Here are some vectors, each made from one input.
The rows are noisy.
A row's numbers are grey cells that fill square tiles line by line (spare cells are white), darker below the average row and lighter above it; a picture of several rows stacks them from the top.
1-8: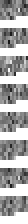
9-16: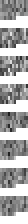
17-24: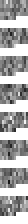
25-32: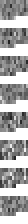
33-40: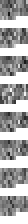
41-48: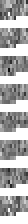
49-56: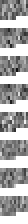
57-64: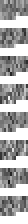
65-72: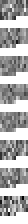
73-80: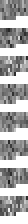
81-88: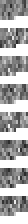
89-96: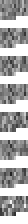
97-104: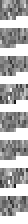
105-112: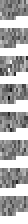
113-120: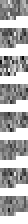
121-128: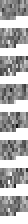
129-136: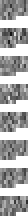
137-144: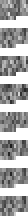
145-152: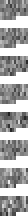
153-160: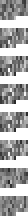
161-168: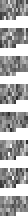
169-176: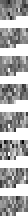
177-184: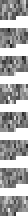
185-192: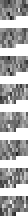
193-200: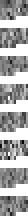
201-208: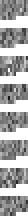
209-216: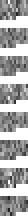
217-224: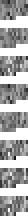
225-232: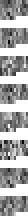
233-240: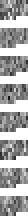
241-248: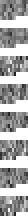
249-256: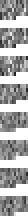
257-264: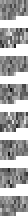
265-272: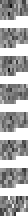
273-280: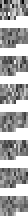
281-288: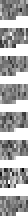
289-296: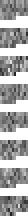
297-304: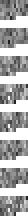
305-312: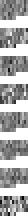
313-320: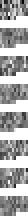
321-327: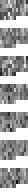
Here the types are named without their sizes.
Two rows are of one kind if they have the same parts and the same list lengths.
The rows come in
4 kinds.
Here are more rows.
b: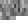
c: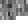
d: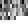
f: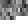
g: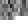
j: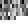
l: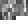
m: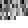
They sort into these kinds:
b
c, g
d, j, m
f, l

